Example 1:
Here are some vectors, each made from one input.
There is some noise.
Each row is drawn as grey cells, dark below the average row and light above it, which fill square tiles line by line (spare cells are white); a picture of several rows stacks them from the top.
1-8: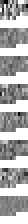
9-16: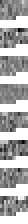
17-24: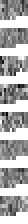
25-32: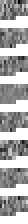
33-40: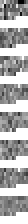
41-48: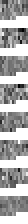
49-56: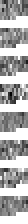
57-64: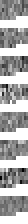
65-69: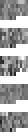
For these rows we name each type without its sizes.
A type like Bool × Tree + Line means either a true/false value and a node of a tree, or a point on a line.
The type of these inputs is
Tree × Tree + Unit.
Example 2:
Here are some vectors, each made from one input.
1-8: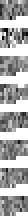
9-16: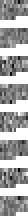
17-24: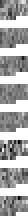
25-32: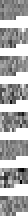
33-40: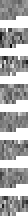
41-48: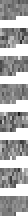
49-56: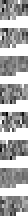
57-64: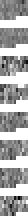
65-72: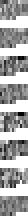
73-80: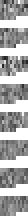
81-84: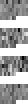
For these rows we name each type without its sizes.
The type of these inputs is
(Circle + Unit) × Tree.
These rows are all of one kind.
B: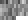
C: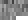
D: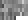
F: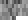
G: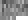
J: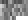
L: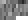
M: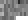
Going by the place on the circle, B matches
C and M.
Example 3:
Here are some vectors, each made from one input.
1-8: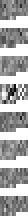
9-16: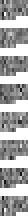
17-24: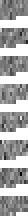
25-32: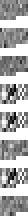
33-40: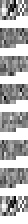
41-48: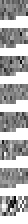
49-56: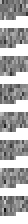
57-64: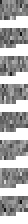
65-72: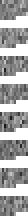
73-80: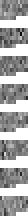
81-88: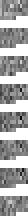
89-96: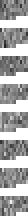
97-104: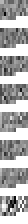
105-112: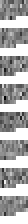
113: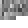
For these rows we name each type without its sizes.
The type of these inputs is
Bool × Bool × Bool × Line × Line + Unit.
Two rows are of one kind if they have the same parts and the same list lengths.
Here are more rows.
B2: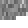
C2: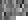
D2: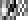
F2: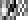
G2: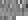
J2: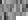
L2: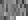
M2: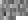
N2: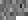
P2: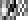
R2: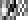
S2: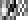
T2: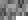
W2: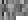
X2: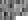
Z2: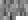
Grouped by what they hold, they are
B2, C2, G2, J2, L2, M2, N2, T2, W2, X2, Z2
D2, F2, P2, R2, S2

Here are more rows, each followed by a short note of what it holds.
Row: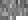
a point on each of two lines and three true/false values
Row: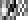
a fixed value
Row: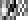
a fixed value
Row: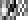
a fixed value
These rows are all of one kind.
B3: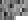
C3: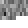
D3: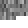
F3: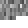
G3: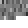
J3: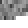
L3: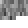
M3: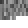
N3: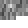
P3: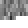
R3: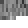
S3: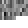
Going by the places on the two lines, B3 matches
J3 and M3.
